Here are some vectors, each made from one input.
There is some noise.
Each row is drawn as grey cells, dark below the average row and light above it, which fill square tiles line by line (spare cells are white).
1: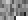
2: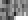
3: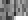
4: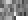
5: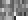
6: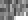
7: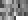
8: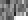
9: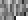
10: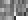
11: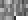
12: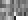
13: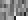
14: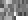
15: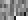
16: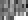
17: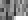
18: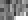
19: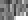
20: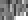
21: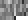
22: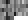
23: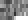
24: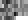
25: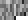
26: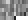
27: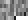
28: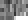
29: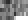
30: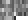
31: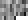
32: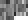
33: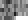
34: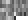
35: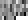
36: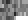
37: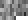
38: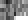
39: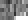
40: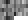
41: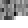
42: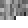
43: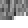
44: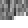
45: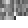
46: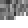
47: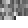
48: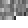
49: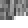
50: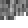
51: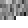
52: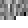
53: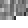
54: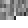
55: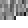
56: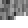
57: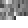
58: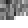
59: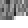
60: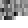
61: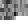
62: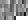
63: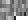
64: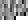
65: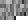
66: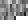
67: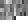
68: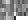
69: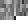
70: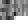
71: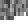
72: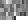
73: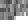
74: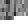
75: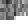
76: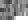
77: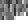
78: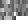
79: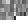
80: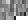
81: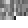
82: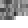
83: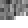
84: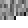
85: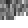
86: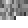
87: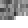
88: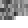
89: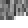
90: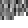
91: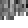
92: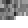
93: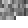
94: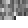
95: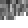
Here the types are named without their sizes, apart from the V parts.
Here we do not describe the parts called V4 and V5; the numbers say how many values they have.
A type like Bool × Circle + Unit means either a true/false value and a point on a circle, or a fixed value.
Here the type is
Bool × (Circle + Unit) × V4 × V5.
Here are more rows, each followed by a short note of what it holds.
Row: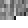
a true/false value, a value of V4 and a value of V5
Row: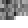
a true/false value, a value of V4 and a value of V5
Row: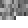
a point on a circle, a true/false value, a value of V4 and a value of V5
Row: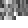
a point on a circle, a true/false value, a value of V4 and a value of V5
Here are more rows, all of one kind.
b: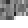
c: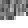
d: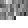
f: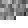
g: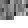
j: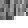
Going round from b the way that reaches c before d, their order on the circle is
b, f, j, c, d, g.
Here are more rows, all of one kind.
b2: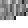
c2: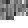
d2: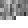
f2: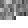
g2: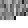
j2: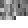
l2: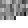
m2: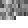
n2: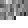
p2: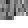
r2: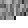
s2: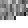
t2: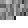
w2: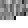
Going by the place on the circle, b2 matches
g2, r2, t2 and w2.
